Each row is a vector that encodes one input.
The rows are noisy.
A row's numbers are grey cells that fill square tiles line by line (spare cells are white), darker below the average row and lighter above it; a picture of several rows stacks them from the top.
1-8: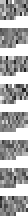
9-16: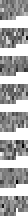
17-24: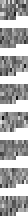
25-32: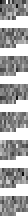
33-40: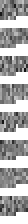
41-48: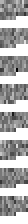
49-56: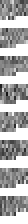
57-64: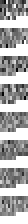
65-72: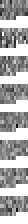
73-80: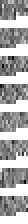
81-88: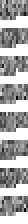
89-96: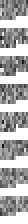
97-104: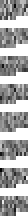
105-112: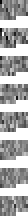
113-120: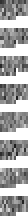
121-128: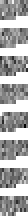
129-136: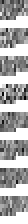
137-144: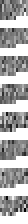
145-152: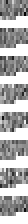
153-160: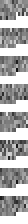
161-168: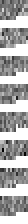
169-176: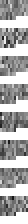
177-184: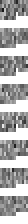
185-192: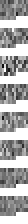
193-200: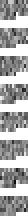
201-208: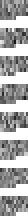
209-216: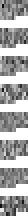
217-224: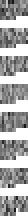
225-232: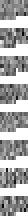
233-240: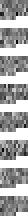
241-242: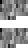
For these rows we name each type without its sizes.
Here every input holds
a node of a tree, together with either a point on a line, or a node of a tree.
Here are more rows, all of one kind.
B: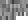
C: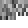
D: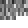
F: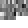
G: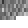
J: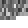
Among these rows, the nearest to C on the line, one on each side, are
B and D.
